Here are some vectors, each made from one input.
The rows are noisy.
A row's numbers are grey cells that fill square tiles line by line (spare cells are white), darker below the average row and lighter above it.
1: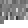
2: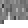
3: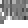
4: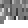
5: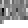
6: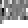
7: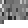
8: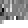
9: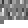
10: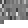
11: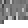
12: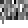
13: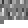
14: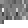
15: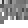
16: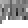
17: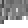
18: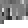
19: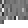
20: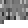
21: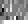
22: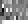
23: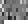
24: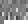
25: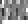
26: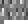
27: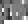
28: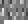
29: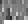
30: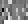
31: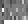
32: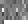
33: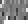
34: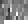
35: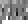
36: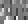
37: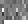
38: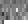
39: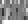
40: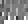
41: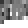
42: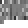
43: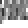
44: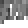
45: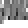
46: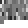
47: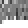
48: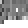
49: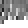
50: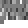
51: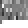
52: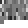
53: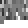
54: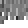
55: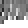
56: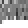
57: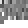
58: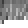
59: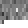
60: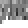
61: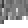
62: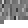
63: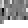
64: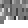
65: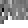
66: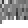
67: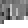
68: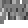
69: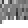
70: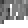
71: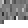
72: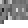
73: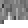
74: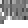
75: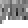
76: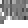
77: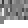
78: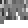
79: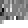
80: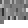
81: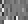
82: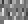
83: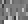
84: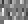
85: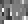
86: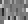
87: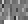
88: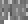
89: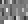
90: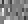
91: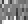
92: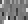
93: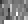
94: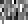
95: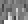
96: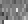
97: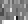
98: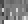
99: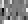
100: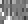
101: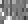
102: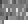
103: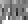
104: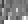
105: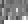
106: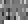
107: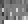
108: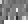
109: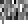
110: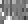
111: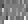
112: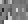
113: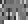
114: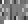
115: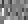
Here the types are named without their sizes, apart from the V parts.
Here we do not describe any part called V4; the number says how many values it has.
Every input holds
a list of items, each a true/false value and a value of V4.
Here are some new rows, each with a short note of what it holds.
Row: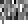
the empty list
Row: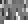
a list of two items
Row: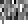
the empty list
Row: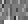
a list of two items
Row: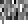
the empty list
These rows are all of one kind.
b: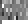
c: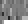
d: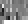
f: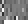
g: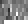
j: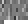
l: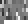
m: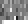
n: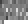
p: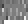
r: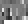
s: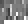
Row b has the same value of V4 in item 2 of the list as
g, l and n.
